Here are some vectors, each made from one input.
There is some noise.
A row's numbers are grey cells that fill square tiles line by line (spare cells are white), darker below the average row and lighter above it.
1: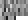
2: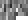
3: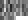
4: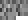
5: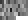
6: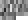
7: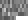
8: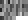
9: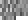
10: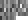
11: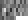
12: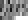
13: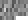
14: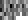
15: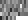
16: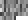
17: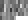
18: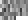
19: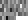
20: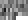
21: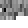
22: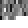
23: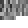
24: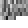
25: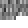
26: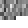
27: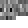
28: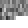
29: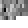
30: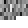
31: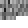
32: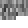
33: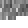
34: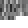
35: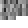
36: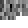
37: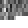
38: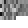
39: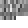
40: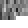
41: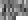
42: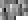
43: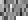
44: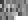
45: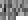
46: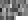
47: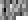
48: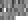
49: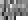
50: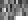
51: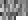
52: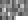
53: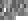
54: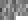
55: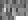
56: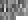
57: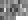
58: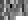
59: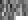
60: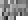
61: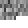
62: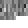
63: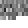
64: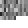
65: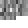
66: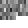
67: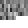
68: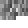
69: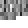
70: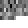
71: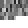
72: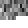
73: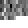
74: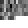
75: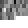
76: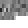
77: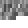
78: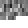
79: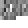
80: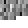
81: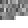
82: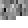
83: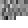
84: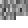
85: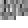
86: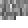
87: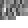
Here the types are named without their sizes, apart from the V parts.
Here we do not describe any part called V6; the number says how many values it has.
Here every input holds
a true/false value, together with either a point on a line, or a value of V6.
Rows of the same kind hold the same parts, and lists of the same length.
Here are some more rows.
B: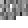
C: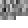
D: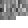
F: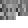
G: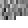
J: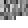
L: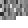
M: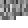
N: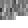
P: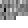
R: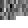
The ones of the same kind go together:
B, C, D, F, G, J, L, M, N
P, R

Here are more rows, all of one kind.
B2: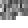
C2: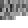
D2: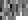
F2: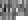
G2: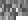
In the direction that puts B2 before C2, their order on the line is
B2, G2, F2, D2, C2.
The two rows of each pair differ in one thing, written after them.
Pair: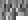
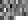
the true/false value
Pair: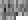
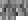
the place on the line
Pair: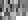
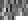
the place on the line
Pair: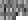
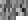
the place on the line
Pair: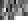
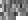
the true/false value
